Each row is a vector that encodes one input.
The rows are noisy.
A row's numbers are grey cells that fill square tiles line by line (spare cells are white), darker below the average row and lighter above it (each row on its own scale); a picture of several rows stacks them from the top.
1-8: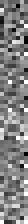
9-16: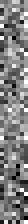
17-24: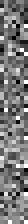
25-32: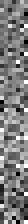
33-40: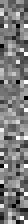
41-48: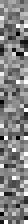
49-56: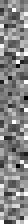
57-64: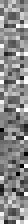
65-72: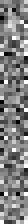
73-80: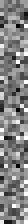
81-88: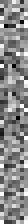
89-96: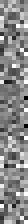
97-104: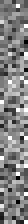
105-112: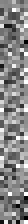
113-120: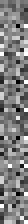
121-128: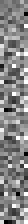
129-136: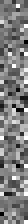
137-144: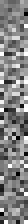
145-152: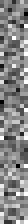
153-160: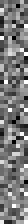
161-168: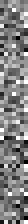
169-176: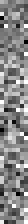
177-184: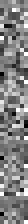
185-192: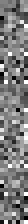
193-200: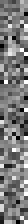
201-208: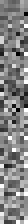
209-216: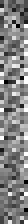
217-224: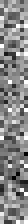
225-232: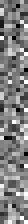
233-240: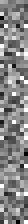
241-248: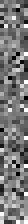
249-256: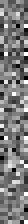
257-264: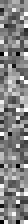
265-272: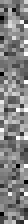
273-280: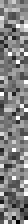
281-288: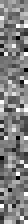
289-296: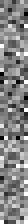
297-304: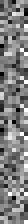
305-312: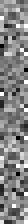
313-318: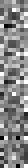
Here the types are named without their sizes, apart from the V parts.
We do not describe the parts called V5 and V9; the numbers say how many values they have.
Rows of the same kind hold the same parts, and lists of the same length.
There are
3 kinds of row.
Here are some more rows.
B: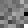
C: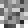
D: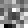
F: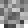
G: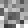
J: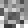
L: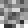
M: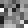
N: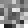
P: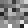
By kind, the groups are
B, P
C, D, F, G, J, L, N
M

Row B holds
a value of V5 and a value of V9.
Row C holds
a point on a line and a node of a tree.
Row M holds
three true/false values and a value of V5.
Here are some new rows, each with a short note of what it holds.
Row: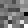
a value of V5 and a value of V9
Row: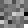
a value of V5 and a value of V9
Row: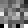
three true/false values and a value of V5
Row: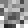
a point on a line and a node of a tree
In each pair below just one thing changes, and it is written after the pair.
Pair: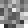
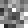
the place on the line
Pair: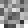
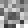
the place on the line
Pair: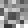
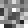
the place on the line
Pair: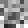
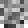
the place on the line
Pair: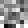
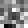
the place on the line
